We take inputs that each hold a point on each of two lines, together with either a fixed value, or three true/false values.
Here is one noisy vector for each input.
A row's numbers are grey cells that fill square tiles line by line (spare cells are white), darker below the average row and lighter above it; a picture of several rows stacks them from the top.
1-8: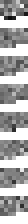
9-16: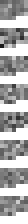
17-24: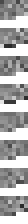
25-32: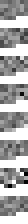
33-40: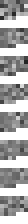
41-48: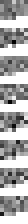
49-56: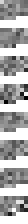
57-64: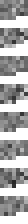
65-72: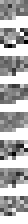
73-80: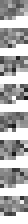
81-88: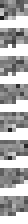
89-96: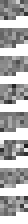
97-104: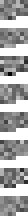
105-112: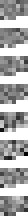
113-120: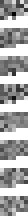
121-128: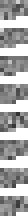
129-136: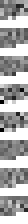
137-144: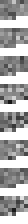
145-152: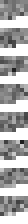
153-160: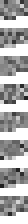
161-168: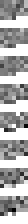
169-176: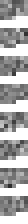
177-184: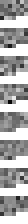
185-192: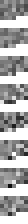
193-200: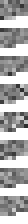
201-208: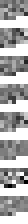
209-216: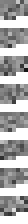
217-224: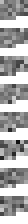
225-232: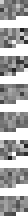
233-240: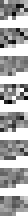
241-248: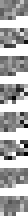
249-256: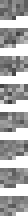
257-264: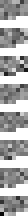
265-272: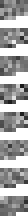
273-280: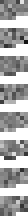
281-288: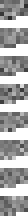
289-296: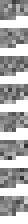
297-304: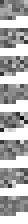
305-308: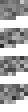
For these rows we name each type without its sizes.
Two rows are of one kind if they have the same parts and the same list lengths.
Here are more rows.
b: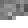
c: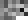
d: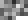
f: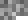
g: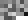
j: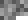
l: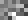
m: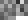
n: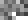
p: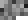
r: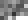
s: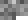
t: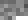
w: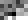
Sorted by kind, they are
b, d, j, m, n, p, r, s, t, w
c, f, g, l

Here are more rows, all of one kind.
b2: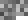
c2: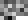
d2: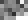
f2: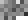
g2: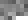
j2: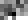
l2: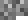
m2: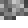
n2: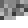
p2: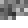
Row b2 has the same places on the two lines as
d2, j2, m2 and p2.
